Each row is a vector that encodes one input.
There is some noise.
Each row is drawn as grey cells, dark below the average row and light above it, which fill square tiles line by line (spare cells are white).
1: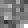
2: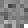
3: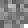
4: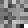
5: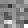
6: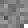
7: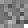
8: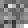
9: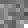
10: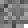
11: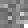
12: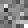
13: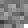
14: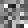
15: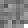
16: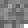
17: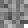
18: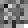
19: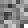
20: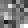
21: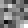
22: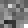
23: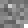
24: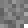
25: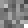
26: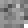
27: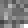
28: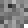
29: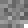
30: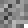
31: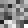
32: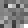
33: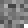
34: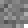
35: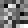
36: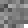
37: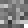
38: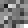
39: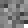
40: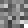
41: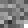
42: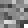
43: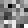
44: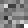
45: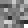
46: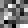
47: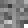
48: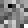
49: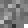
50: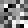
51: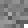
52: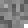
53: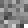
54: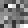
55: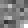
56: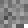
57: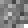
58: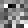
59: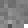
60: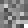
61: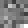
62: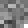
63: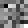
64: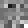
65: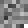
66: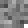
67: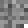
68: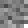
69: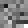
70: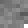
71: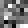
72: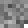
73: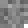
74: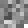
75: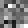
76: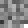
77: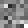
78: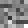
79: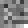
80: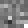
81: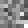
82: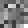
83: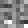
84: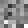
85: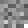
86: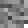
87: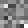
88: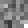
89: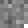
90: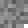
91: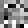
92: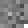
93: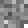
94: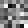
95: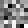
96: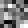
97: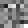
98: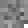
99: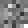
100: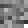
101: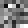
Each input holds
one of 11 labels and three true/false values.
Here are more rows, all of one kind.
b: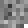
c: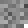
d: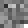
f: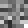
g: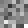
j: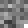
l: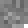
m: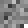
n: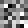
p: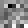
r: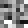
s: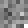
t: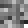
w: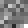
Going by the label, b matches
d, f, j and n.
